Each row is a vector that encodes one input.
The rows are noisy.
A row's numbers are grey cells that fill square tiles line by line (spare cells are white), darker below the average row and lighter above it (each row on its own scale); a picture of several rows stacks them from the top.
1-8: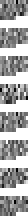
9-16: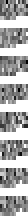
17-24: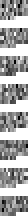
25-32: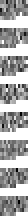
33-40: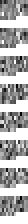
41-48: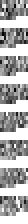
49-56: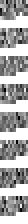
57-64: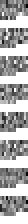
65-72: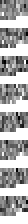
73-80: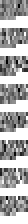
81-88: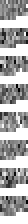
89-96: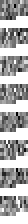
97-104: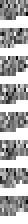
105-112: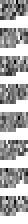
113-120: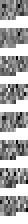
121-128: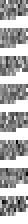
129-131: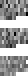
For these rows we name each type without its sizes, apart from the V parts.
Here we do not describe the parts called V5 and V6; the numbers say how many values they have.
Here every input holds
either a point on a line, a true/false value and a value of V5, or a value of V6.
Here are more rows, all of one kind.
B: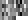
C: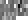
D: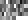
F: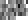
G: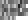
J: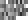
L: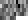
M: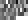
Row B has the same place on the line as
C and J.
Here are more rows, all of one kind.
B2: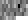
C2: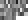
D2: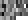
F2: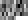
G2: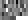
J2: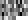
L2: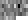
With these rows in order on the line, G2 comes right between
C2 and D2.
